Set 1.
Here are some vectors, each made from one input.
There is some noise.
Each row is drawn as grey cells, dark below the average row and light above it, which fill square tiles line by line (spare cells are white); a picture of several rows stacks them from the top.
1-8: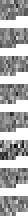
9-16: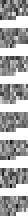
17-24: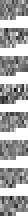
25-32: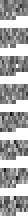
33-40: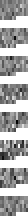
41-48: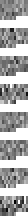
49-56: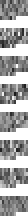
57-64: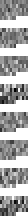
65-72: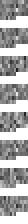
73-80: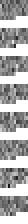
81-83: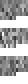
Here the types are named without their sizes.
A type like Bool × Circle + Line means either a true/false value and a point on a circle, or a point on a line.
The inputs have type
List(Circle).
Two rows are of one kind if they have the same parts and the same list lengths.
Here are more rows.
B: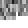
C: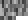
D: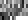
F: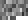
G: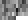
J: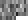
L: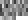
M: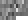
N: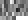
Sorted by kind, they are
B, F, L, M, N
C, G, J
D

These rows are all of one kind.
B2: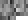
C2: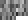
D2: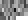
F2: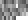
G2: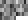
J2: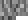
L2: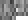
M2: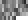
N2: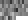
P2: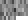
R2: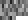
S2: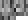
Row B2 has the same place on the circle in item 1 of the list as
C2, L2 and S2.
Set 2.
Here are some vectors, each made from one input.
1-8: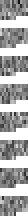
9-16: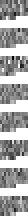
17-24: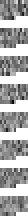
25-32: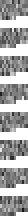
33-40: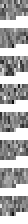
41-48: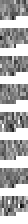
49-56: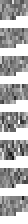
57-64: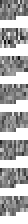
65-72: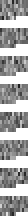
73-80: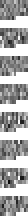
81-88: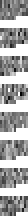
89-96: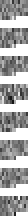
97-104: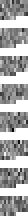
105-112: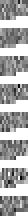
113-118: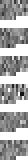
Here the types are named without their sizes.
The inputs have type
(Bool × Bool × Bool × Bool + Unit) × Circle.
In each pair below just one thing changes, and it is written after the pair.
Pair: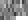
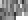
the place on the circle
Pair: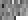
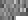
the place on the circle
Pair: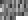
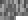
the place on the circle
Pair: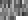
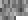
the place on the circle
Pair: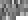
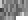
the place on the circle
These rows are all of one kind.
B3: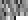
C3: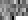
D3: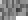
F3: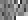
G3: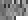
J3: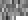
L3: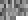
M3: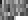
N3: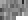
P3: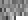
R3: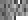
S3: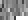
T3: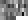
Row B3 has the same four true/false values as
J3, P3 and T3.
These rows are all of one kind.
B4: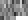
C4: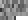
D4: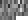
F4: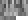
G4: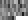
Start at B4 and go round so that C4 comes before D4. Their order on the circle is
B4, C4, F4, D4, G4.
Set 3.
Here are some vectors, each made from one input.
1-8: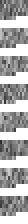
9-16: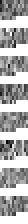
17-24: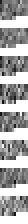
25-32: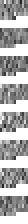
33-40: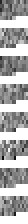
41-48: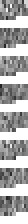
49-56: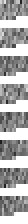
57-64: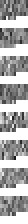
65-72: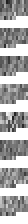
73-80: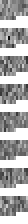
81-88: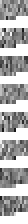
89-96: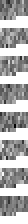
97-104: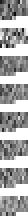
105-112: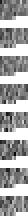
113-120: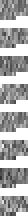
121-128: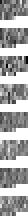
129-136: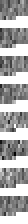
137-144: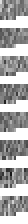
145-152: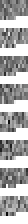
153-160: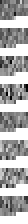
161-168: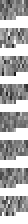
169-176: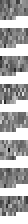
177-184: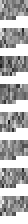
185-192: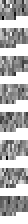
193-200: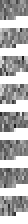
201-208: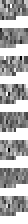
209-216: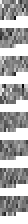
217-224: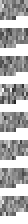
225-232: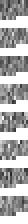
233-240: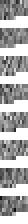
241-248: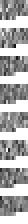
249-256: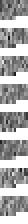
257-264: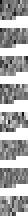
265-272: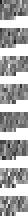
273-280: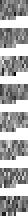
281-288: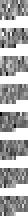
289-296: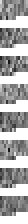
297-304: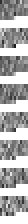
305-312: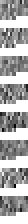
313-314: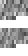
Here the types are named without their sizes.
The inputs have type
Bool × Bool × Bool × Bool + Circle.
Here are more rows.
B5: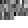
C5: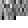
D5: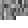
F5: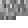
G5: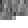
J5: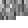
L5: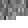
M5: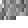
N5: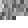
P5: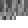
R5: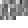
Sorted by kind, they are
B5, G5, L5, P5
C5, D5, F5, J5, M5, N5, R5

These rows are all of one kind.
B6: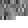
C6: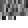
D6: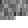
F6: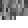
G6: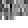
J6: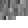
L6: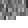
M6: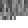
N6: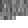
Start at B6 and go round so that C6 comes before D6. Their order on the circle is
B6, L6, C6, M6, N6, F6, G6, D6, J6.
